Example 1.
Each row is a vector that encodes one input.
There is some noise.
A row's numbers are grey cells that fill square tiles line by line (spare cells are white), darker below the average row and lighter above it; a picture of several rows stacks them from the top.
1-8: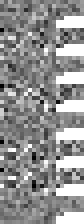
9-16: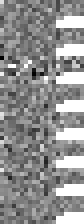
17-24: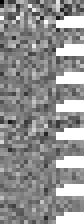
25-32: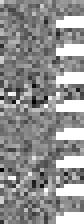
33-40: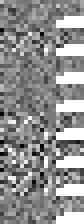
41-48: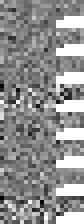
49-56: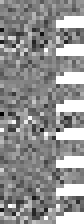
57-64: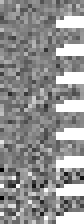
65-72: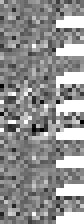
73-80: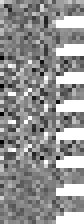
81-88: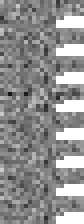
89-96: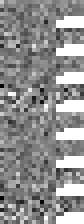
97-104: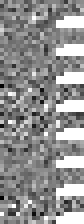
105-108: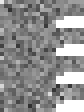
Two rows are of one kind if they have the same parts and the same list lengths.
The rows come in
2 kinds.
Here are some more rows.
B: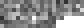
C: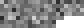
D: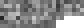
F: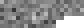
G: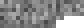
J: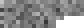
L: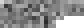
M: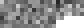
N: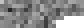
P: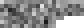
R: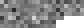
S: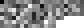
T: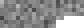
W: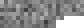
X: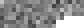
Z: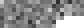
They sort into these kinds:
B, C, D, F, G, J, L, M, N, P, R, T, W, X, Z
S

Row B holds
a point on a 9-point circle and a true/false value.
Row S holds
a point on a 7-point line.
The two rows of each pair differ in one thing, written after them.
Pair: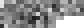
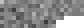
the place on the 9-point circle
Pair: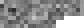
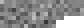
the place on the 9-point circle
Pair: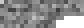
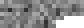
the place on the 9-point circle
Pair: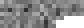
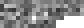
the true/false value
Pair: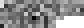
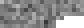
the place on the 9-point circle
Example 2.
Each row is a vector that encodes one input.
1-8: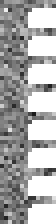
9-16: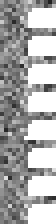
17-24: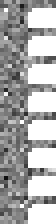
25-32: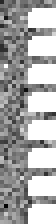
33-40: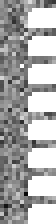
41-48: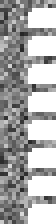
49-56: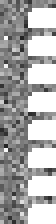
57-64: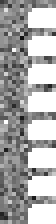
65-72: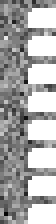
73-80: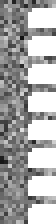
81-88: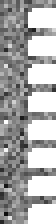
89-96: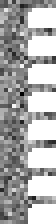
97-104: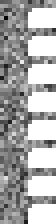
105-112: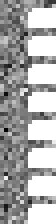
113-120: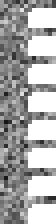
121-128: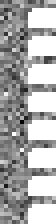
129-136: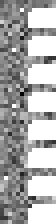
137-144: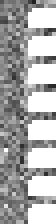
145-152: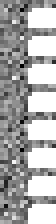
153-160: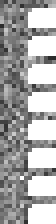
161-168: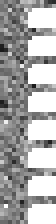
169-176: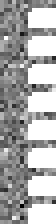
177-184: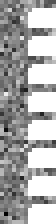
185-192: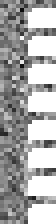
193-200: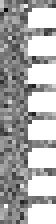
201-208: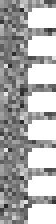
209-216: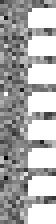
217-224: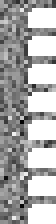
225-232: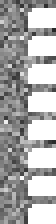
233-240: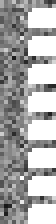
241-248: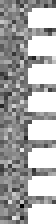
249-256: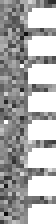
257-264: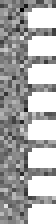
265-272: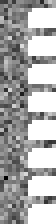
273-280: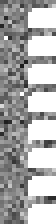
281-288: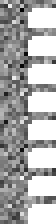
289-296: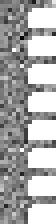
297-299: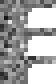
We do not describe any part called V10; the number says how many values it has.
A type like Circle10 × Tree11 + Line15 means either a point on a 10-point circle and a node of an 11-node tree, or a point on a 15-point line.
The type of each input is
Bool × (Tree19 + Unit) × V10.
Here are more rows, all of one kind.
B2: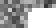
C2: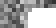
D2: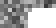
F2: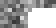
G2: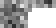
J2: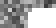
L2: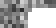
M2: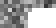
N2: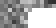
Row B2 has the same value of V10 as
D2, J2 and M2.
